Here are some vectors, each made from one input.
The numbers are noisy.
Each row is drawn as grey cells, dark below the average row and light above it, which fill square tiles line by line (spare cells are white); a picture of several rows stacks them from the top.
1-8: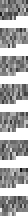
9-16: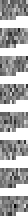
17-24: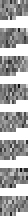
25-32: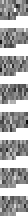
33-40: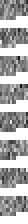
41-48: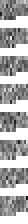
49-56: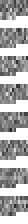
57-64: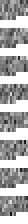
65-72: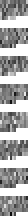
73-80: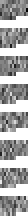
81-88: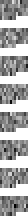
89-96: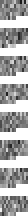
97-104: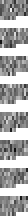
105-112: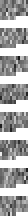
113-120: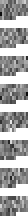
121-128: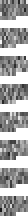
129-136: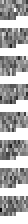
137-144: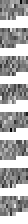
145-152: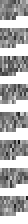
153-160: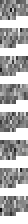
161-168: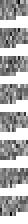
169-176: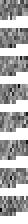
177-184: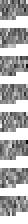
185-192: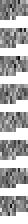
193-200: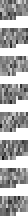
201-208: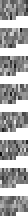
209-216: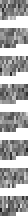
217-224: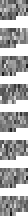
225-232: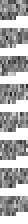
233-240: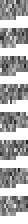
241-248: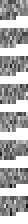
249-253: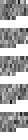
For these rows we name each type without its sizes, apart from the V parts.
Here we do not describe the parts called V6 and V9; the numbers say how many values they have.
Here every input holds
a value of V6, together with either a point on a circle and a true/false value, or a value of V9.
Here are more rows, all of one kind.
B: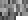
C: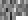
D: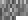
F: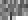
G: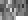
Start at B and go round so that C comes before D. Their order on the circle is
B, C, D, G, F.
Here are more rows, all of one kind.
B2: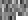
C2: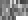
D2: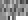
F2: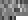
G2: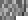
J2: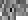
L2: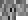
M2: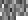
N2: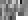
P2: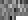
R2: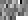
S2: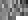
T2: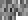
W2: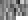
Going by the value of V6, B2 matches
N2, R2 and T2.
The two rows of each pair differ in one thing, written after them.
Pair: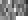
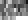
the place on the circle
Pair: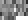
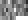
the true/false value
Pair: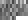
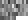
the place on the circle
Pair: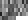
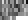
the value of V6
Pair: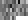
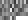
the value of V6
